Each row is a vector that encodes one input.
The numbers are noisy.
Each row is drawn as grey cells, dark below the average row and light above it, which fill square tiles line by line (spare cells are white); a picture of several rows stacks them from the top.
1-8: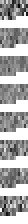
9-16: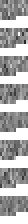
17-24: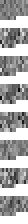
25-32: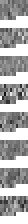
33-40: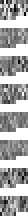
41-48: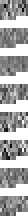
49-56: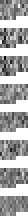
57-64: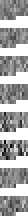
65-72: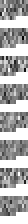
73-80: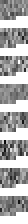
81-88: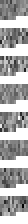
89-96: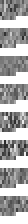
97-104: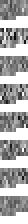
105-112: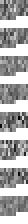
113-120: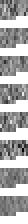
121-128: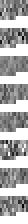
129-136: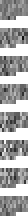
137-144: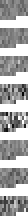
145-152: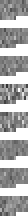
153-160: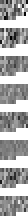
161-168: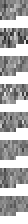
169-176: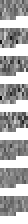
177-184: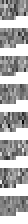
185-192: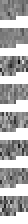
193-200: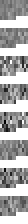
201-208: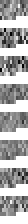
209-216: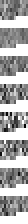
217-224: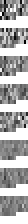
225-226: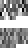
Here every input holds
a node of an 11-node tree, together with either a point on a 7-point line, or a point on a 13-point line.
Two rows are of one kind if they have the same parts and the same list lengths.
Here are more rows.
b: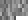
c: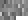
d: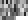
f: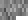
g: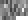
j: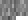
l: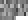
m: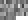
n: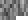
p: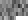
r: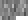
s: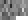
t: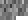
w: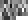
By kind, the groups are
b, c, g, s, w
d, f, j, l, m, n, p, r, t

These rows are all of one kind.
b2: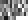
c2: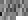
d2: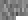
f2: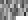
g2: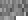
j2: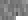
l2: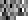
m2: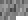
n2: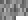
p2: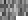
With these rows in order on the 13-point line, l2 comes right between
c2 and j2.
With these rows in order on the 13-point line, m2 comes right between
g2 and n2.
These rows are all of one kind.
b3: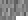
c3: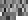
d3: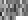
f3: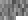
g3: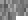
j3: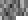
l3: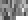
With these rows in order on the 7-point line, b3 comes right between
d3 and g3.
